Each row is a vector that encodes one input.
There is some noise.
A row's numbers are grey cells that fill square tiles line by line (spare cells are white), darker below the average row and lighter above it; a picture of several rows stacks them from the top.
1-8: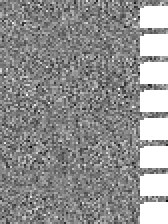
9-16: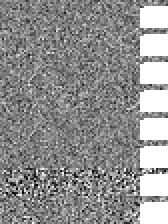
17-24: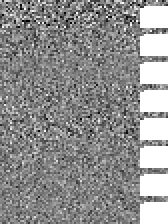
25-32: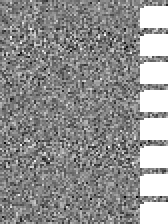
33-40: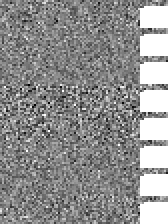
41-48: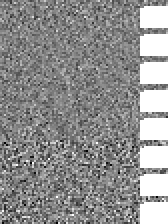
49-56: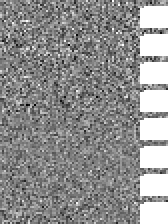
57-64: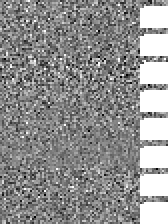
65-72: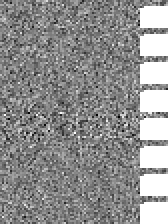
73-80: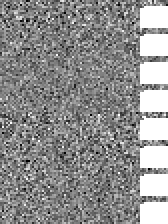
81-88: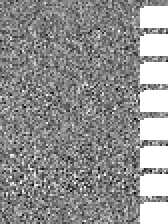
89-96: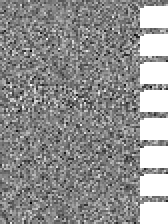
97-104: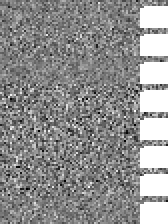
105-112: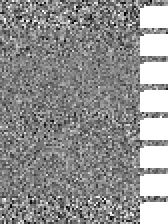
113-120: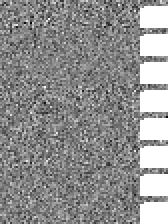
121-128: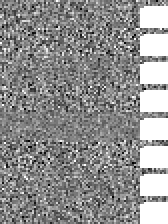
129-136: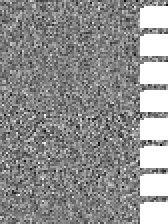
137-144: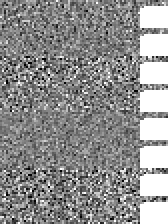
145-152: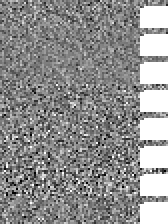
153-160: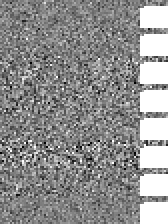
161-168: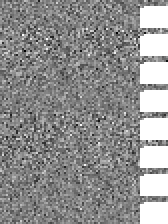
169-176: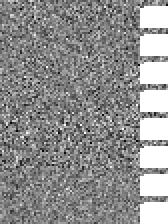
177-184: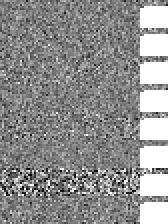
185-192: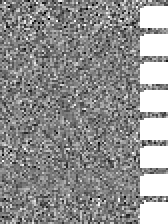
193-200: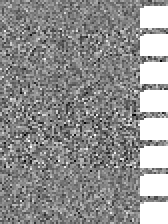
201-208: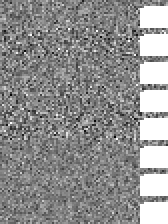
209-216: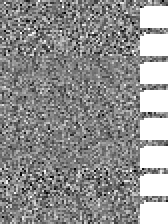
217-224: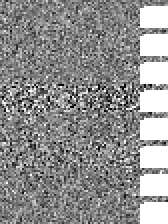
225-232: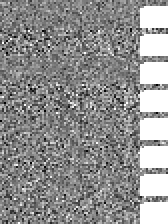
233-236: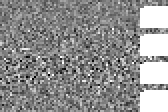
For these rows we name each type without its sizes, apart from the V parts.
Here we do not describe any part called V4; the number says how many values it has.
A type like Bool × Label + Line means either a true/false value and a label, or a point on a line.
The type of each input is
Bool × Label + Line + (Tree + Unit) × V4.
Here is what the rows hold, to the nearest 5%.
About 35% of them hold a label and a true/false value. About 15% of them hold a point on a line. The rest hold a value of V4, together with either a fixed value, or a node of a tree.
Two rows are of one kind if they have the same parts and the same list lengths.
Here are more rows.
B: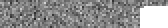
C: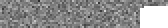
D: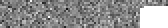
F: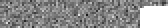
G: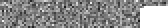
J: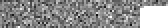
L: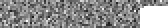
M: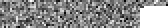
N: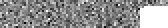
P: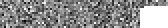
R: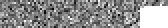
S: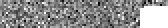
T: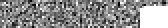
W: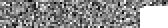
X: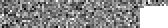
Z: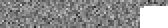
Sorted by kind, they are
B, F, G, J, P, S, T, Z
C, W
D, M
L, N, R, X

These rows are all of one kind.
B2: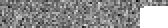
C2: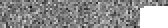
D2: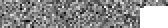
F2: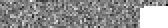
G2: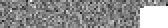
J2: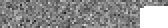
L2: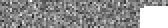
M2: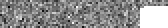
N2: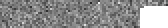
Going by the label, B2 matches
L2 and M2.
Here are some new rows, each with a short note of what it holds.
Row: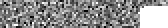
a point on a line
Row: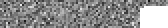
a node of a tree and a value of V4
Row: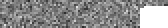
a label and a true/false value
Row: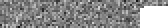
a label and a true/false value
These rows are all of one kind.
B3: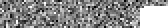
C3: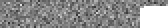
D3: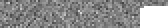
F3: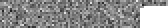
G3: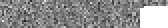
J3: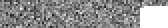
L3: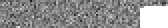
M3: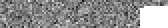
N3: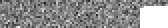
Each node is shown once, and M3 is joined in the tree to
J3.
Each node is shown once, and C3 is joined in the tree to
B3 and D3.
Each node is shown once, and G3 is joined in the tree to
D3 and L3.
